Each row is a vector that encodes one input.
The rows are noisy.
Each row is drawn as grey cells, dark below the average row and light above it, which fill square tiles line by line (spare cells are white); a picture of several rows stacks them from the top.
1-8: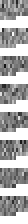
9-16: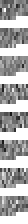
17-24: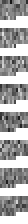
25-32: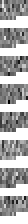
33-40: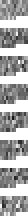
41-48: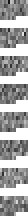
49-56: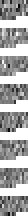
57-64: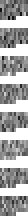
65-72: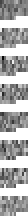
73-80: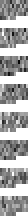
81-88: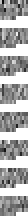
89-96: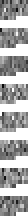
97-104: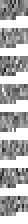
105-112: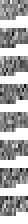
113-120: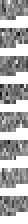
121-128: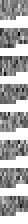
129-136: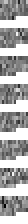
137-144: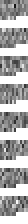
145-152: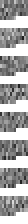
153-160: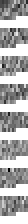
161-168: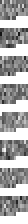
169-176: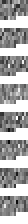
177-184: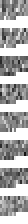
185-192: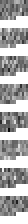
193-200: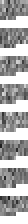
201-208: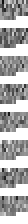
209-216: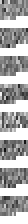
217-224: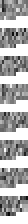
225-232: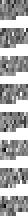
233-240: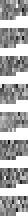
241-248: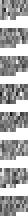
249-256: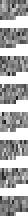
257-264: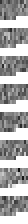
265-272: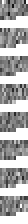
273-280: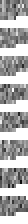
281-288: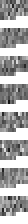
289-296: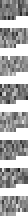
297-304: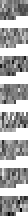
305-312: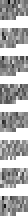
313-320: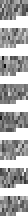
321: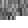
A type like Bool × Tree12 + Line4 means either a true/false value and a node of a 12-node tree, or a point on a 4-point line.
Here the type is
Label10 × List2(Circle9).
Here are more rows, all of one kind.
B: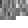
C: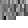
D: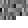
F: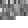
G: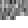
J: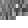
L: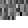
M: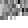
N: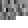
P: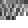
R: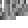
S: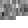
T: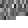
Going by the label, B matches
C and T.
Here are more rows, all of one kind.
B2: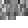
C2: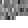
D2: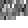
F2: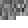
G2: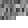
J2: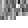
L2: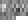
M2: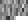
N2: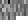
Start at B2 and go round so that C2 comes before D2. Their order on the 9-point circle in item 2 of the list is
B2, J2, F2, G2, C2, M2, L2, N2, D2.
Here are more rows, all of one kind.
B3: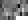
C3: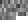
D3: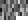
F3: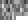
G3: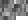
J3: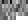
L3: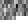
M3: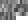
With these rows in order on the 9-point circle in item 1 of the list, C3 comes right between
B3 and M3.
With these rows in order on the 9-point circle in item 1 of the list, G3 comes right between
D3 and J3.
